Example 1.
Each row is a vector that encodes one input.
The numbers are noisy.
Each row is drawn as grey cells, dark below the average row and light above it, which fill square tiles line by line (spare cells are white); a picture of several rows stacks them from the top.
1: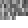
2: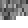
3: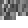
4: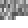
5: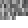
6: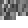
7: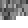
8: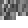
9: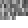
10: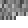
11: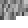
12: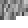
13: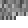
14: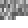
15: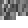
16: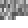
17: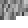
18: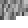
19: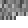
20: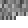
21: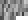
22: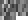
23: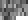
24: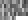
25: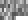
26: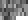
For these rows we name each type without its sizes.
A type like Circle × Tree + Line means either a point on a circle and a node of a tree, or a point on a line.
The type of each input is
Circle.
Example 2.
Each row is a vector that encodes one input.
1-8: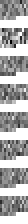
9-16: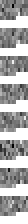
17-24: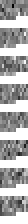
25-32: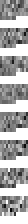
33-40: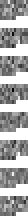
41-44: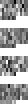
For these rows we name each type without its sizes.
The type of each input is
Tree + Unit.
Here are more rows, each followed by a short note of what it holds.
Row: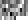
a fixed value
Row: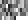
a fixed value
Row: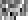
a fixed value
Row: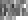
a node of a tree
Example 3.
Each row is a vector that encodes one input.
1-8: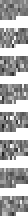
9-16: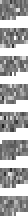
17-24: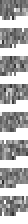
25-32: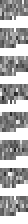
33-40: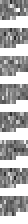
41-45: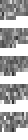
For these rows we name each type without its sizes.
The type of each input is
Tree.
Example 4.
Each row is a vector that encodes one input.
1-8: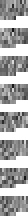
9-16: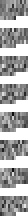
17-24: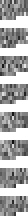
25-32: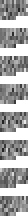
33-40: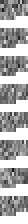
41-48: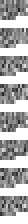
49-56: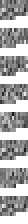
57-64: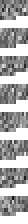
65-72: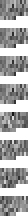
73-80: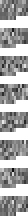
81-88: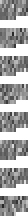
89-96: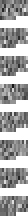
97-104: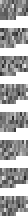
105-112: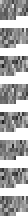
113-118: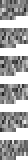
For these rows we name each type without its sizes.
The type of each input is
Circle.
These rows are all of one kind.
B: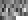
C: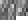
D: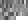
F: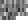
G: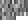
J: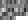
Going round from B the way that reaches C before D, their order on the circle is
B, G, J, C, D, F.
